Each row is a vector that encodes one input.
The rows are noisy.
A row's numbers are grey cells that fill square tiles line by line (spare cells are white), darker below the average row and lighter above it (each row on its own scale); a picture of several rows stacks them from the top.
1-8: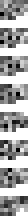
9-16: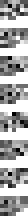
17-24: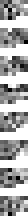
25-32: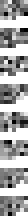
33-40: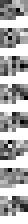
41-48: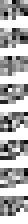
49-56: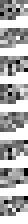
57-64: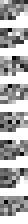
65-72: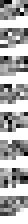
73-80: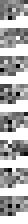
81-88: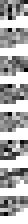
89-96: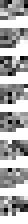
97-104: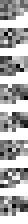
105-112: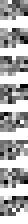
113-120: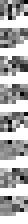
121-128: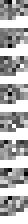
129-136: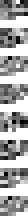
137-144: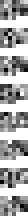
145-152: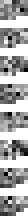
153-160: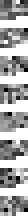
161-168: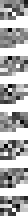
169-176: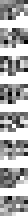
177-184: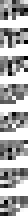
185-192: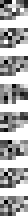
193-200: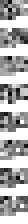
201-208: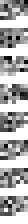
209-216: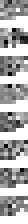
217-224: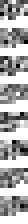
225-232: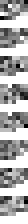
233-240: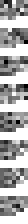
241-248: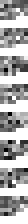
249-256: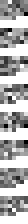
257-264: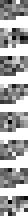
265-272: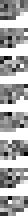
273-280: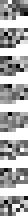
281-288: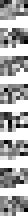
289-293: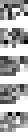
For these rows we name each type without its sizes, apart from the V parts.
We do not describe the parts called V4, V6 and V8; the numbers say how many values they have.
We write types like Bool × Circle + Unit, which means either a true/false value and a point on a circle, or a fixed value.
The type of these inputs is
(Bool × V4 × V8 + Tree) × V6 + Line × Line.
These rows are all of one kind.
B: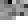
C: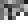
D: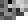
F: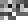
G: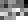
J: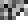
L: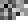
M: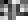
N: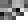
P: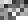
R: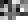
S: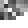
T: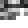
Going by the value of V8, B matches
L and S.
